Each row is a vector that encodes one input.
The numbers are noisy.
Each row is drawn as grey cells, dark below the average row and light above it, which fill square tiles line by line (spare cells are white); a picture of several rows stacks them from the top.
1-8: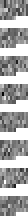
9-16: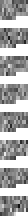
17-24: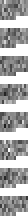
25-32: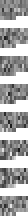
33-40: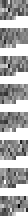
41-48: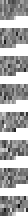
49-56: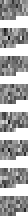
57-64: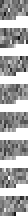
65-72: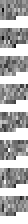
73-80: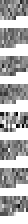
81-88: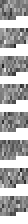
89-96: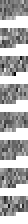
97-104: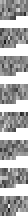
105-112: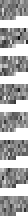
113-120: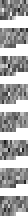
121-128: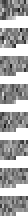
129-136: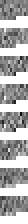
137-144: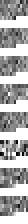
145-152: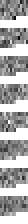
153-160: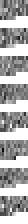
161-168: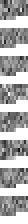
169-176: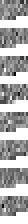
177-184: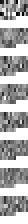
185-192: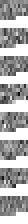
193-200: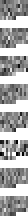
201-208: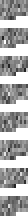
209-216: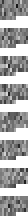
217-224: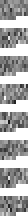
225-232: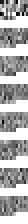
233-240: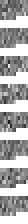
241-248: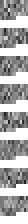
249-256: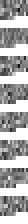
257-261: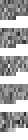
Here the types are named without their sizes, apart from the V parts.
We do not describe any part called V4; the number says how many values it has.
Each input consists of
a list of items, each a true/false value and a value of V4.
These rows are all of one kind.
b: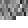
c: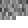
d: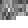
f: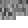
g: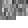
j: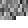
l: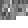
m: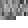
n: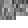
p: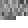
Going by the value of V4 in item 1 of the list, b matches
c, f and j.
